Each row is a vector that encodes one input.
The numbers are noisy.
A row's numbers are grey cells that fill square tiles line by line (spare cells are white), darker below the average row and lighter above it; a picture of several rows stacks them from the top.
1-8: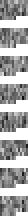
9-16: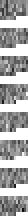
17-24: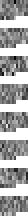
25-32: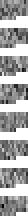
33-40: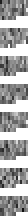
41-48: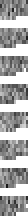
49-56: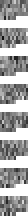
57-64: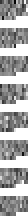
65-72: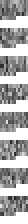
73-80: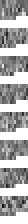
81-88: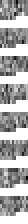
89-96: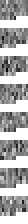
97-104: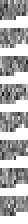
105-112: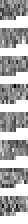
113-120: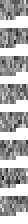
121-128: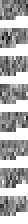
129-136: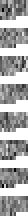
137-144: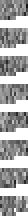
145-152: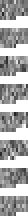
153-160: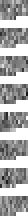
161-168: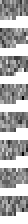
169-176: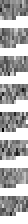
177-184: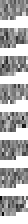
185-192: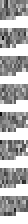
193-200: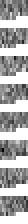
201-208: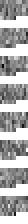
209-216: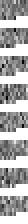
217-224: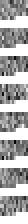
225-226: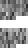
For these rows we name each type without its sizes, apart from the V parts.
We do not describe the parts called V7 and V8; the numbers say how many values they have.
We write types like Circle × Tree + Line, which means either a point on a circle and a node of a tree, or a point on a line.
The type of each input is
(Bool × V8 + V7) × (Label + Line).
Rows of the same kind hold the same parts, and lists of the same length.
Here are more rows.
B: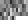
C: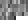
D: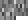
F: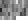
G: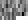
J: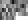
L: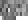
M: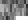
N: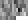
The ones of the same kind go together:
B, J
C, D, L
F, G
M, N

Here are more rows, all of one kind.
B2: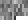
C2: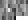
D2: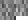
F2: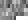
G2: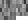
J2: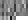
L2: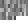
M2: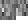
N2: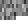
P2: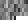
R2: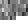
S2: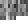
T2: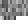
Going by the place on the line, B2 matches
C2, D2, L2 and P2.
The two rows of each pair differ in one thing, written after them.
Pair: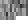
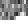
the value of V7
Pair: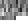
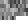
the value of V7
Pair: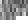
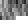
the place on the line
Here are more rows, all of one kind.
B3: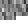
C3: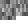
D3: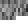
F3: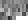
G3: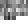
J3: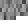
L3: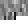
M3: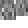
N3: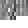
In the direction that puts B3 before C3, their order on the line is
G3, N3, L3, M3, J3, B3, D3, C3, F3.
